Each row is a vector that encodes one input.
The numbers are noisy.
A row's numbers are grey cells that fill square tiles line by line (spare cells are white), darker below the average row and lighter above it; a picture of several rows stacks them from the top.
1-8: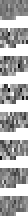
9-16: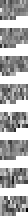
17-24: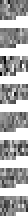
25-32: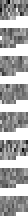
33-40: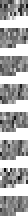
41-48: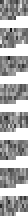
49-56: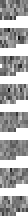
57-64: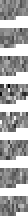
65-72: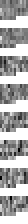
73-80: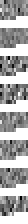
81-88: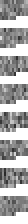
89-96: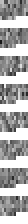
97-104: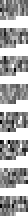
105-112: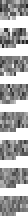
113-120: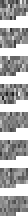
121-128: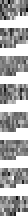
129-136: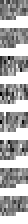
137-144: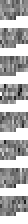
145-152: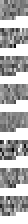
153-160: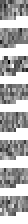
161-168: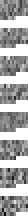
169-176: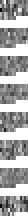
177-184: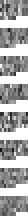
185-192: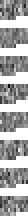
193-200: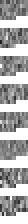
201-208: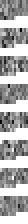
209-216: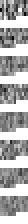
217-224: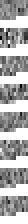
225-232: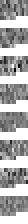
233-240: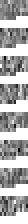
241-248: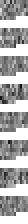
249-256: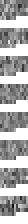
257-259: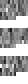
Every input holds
either a point on a 4-point line and a true/false value, or a point on a 5-point line and a point on a 10-point line.
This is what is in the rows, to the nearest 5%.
About 25% of them hold a point on a 4-point line and a true/false value. The rest hold a point on a 5-point line and a point on a 10-point line.
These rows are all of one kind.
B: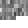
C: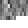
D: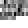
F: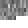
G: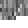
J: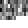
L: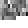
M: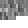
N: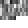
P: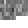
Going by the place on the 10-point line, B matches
D, M, N and P.
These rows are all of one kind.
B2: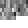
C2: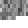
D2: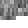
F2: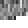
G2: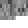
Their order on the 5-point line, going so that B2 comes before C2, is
D2, B2, G2, F2, C2.
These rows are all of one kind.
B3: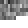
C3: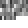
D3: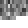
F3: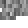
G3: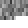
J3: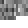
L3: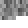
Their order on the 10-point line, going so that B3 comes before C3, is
L3, G3, B3, C3, J3, D3, F3.
